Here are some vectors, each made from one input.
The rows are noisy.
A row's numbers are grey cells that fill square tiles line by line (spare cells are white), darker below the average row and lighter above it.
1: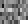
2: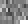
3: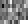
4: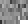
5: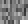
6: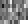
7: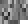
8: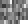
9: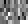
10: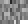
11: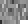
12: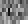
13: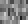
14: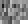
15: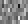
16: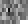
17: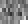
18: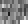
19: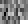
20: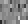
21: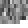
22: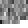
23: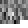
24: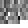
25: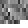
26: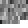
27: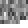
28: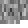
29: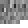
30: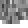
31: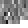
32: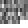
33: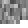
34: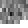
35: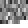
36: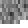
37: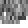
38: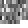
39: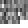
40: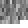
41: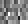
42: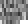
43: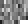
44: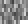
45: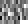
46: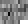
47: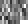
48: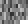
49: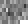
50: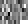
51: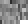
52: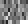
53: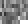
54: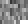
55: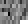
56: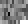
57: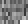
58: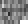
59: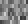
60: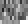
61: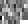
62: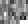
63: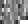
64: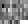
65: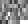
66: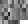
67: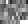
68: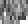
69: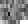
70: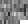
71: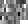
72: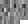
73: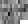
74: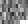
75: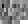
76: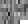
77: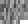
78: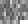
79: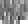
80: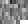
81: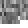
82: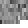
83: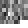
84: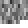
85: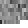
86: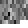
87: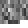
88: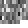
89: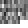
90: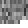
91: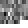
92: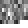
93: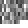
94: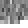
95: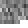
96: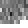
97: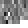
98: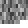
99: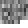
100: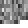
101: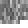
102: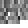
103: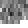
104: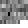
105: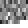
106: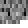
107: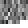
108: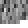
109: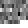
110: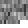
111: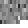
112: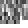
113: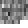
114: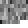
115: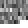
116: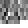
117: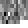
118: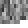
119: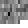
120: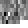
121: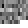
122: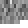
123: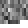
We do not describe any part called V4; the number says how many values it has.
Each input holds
a point on a 5-point line and a value of V4, together with a list of up to two points on a 6-point circle.
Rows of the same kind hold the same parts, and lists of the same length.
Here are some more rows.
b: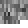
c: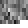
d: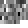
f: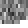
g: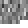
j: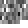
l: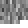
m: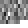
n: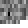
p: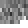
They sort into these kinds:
b, c, g, p
d, f, j, l, n
m

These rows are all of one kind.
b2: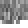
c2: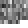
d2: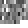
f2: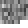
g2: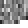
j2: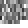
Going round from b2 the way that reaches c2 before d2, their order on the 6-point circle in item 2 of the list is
b2, g2, c2, d2, f2, j2.
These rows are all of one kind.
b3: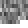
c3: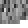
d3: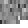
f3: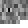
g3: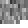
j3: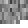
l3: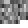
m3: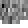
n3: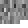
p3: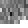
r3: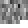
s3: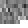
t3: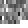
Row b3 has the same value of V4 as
f3, p3, s3 and t3.
